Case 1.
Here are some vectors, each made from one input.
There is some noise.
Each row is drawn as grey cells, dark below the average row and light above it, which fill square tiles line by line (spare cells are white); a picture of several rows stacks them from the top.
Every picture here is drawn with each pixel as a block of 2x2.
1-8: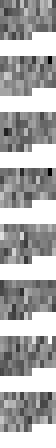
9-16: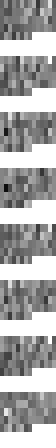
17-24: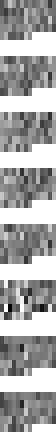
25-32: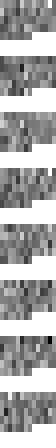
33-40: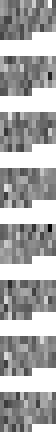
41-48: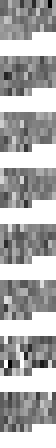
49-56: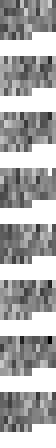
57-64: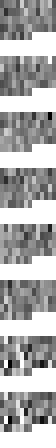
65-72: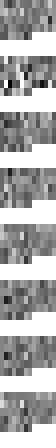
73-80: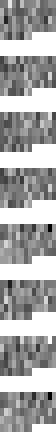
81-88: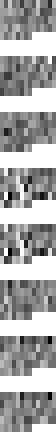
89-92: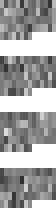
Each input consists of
either a fixed value, or four true/false values.
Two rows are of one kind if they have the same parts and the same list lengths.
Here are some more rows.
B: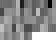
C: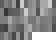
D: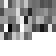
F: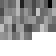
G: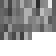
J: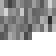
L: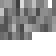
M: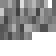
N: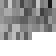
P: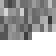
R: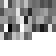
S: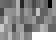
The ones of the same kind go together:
B, C, F, G, J, L, M, N, P, S
D, R

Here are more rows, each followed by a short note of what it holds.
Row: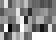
a fixed value
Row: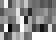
a fixed value
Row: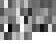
a fixed value
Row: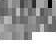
four true/false values
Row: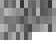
four true/false values
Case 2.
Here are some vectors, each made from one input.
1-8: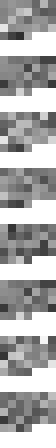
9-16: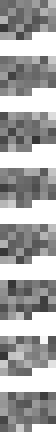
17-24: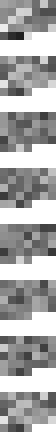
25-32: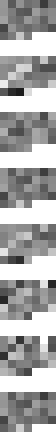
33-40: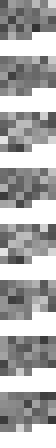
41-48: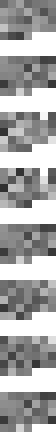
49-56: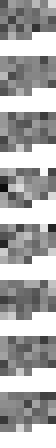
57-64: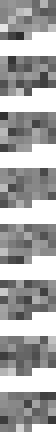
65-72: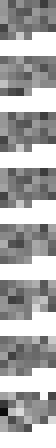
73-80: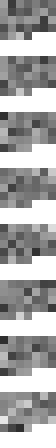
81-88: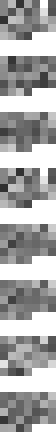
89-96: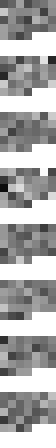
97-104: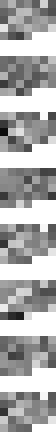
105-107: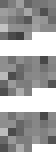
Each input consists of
a node of a 20-node tree.
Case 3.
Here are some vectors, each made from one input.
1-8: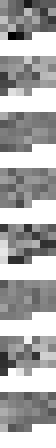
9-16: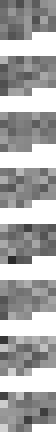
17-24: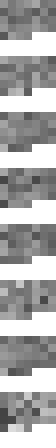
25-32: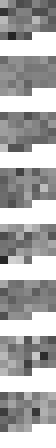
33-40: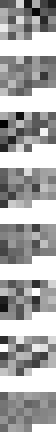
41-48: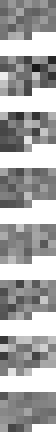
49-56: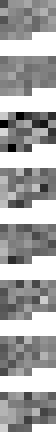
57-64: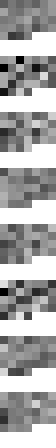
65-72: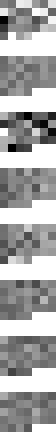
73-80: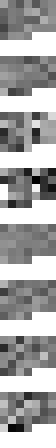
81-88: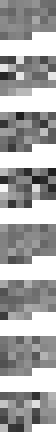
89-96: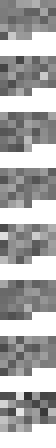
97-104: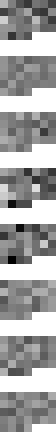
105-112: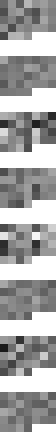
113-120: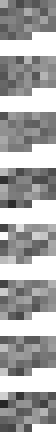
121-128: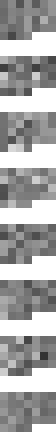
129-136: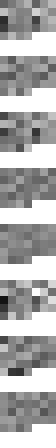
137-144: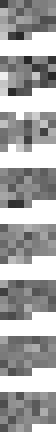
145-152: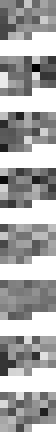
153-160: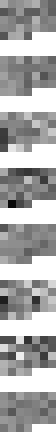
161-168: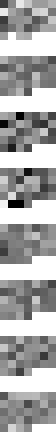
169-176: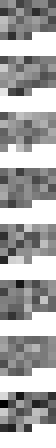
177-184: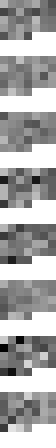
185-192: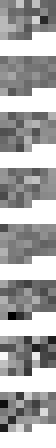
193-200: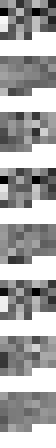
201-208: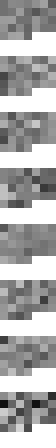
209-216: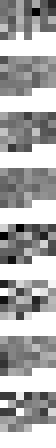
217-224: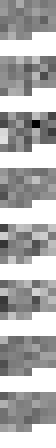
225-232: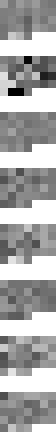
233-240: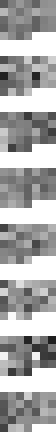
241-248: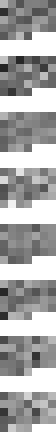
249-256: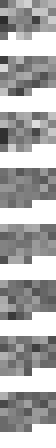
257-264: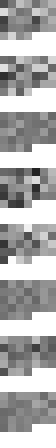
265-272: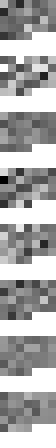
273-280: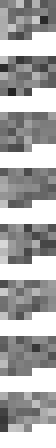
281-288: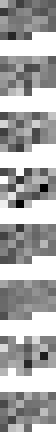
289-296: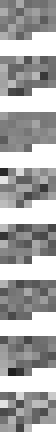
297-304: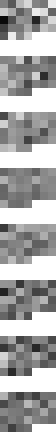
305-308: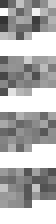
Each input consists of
either a fixed value, or three true/false values.
